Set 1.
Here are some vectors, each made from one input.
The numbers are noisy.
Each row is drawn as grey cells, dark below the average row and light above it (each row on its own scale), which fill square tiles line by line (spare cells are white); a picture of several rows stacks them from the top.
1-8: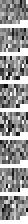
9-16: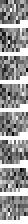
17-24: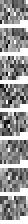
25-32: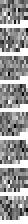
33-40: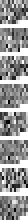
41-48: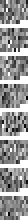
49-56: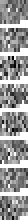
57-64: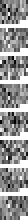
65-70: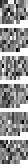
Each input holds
a point on a 9-point circle and a true/false value.
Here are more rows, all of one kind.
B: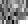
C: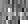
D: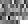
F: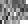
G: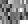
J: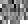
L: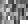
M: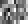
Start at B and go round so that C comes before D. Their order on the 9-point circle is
B, G, M, F, C, D, L, J.
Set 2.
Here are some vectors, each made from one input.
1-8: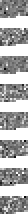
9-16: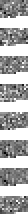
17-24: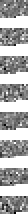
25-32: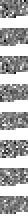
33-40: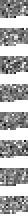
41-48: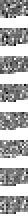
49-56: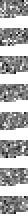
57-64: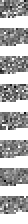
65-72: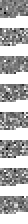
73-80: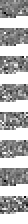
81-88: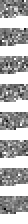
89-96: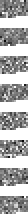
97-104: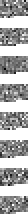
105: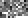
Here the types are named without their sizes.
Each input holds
either a label, or four true/false values.
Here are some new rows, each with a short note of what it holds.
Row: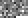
four true/false values
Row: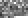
a label
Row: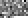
a label
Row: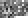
a label
